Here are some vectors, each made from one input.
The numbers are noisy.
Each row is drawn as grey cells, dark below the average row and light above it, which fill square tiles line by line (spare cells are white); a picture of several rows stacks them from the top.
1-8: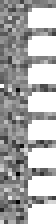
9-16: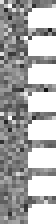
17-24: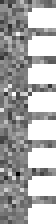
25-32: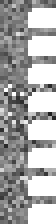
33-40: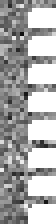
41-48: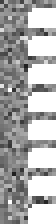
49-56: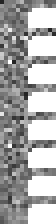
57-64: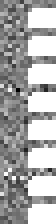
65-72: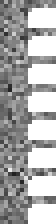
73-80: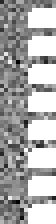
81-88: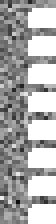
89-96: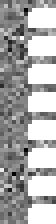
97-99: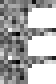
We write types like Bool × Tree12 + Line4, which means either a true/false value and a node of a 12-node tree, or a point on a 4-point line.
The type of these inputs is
(Label6 + Line5) × Tree7.
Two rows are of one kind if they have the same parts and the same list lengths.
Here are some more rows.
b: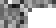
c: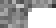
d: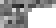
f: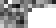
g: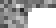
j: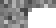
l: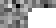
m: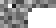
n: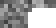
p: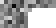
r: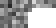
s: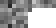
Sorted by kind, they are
b, d, f, l, m, p
c, g, j, n, r, s

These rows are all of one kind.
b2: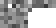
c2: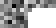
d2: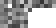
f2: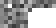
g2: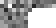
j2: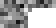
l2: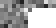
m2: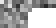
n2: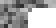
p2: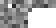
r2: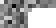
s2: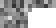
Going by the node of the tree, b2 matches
c2, l2, p2 and s2.
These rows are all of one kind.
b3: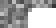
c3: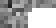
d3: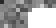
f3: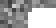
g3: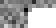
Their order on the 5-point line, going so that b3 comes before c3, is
g3, d3, b3, f3, c3.
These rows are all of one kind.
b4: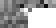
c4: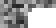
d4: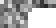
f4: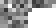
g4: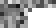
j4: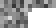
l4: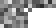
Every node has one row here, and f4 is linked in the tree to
l4.
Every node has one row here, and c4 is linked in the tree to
b4.
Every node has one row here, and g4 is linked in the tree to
b4, d4 and l4.
